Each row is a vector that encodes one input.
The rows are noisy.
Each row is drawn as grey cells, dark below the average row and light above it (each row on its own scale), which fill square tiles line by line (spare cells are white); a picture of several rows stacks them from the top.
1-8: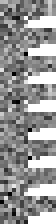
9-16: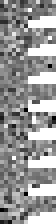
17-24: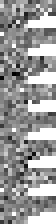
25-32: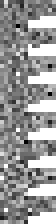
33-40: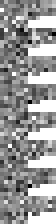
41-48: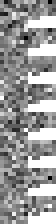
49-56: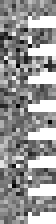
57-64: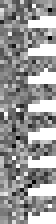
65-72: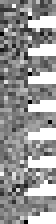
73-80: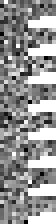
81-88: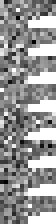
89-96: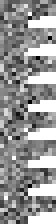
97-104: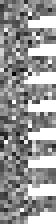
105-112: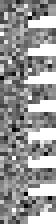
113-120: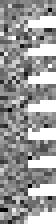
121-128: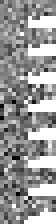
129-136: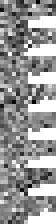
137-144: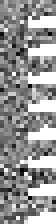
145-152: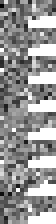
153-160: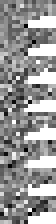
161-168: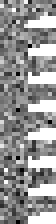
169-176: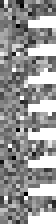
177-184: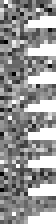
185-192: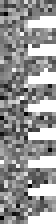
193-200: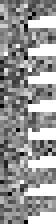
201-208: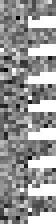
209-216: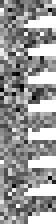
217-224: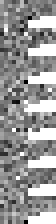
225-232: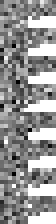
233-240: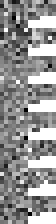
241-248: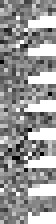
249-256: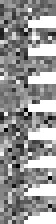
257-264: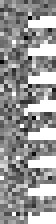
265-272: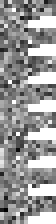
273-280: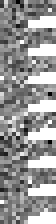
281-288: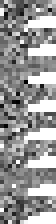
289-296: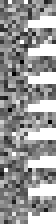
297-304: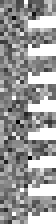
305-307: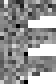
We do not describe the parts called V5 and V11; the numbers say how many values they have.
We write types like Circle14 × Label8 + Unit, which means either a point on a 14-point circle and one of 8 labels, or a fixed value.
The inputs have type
Line6 × (Line6 + V5) + Tree9 × V11.
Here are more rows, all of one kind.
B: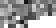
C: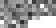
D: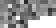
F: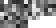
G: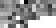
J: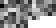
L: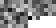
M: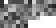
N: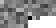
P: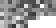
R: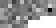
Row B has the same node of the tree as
G and J.
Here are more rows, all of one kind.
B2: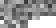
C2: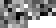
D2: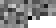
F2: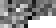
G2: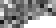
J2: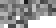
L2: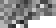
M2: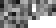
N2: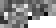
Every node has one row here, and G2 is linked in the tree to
J2 and L2.
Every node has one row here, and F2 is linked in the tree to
L2 and N2.
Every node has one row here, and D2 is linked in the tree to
B2 and L2.
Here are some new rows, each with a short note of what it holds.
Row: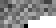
a point on a 6-point line and a value of V5
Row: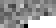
a point on each of two 6-point lines
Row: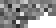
a point on a 6-point line and a value of V5
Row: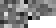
a node of a 9-node tree and a value of V11
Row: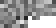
a point on each of two 6-point lines
